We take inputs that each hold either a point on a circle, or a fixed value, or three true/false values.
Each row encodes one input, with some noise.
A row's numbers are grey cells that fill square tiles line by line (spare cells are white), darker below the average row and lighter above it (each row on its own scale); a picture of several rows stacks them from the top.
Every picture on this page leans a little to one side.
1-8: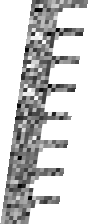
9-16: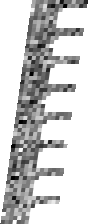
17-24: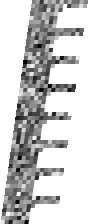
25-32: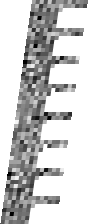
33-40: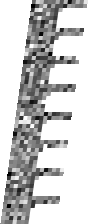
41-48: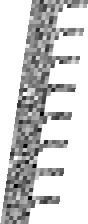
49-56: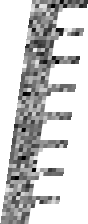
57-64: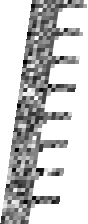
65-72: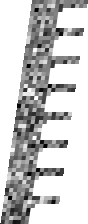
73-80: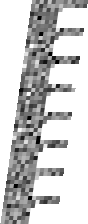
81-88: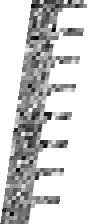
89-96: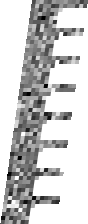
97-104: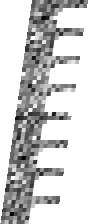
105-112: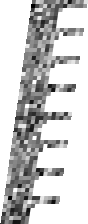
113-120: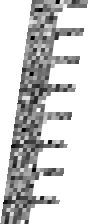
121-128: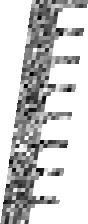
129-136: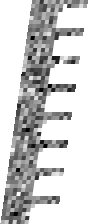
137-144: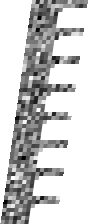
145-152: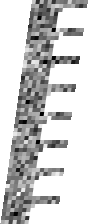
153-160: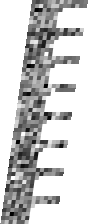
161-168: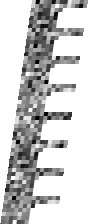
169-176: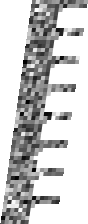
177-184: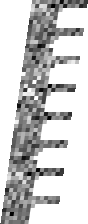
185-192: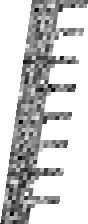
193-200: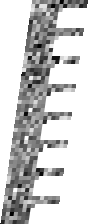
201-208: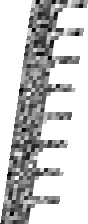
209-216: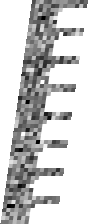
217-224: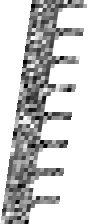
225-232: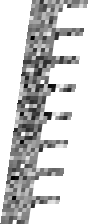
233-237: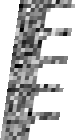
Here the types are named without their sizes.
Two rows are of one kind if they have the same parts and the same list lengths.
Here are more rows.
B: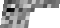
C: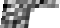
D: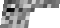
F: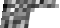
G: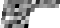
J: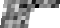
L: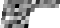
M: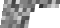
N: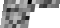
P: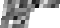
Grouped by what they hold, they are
B, D, M, N
C, F, J, P
G, L

